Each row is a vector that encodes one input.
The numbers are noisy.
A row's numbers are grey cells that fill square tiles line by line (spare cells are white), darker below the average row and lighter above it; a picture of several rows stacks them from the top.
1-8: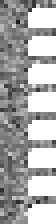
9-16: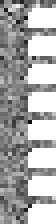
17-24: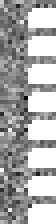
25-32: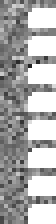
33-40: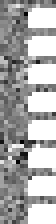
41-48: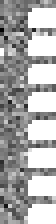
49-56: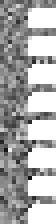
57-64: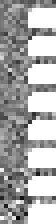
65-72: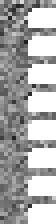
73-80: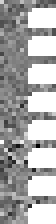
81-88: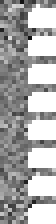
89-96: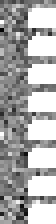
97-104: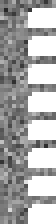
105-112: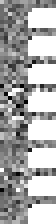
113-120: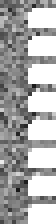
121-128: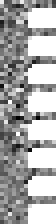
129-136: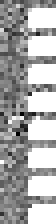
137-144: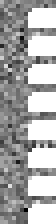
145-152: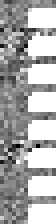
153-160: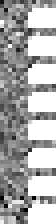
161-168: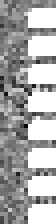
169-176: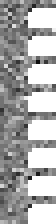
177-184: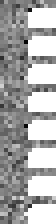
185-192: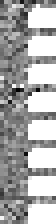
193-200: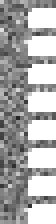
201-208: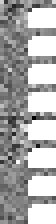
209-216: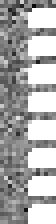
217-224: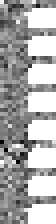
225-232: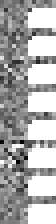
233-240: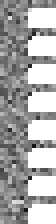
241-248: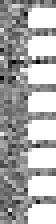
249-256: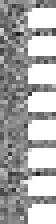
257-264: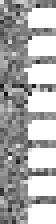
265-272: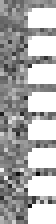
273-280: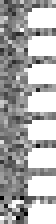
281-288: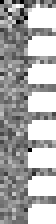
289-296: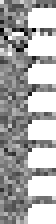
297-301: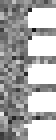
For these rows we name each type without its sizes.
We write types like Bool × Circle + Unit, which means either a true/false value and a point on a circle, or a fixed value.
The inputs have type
(Label + Tree) × (Line + Tree).
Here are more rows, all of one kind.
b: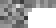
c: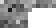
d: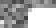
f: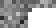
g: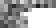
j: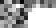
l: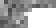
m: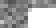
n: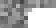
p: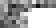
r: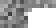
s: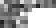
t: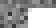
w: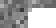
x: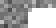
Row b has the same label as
c, l, n and r.
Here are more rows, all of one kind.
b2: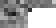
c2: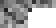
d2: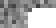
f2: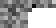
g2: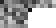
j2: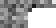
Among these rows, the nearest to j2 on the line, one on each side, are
b2 and f2.
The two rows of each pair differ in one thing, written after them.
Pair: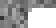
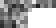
the node of the tree
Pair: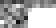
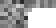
the label
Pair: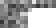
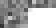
the node of the tree
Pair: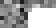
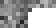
the label
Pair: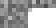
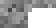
the label
